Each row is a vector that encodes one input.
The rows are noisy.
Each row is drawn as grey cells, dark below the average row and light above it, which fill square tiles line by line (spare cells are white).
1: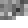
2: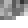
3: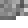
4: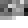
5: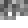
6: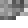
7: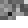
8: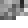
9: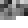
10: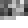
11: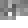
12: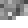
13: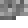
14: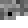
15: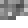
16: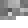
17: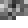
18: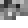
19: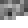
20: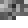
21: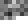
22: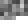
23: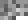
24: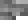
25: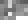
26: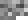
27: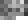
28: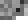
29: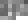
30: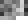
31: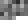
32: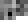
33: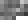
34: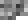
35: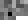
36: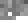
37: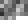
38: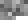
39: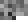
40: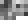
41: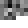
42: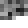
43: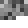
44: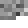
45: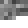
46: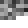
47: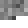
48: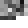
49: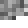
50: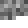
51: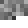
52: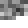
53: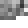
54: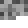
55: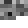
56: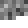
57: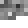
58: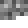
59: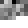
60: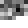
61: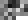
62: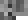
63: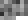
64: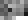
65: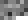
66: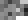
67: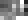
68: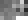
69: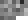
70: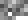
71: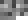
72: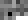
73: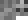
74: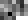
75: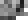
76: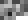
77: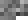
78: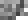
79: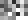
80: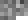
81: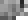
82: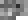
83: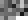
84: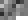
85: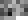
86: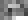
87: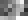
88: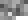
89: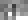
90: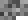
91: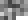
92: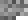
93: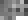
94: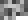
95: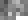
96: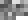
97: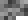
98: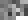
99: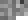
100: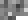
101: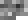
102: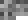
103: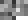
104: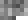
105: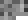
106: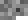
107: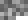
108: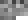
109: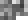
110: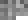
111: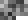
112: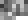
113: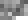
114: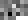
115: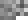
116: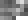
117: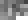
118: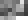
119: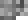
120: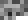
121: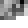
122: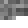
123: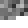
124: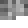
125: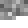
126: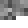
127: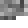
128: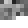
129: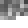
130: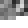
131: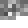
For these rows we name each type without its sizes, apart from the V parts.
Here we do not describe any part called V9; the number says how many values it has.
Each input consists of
a true/false value, together with either a point on a line, or a value of V9.
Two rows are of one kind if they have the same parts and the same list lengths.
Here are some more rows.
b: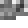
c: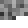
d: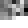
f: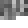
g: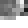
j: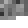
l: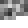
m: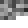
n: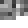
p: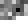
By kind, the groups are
b, p
c, d, f, g, j, l, m, n

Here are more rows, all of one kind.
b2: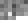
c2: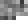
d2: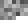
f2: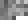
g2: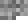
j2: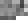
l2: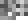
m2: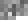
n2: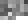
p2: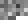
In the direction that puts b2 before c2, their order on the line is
n2, p2, l2, b2, m2, g2, d2, j2, c2, f2.
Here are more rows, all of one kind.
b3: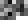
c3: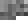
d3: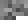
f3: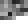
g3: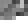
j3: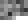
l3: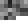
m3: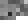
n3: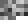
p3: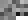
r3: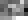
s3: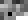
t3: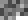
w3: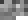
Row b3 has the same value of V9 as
f3, j3, m3 and r3.
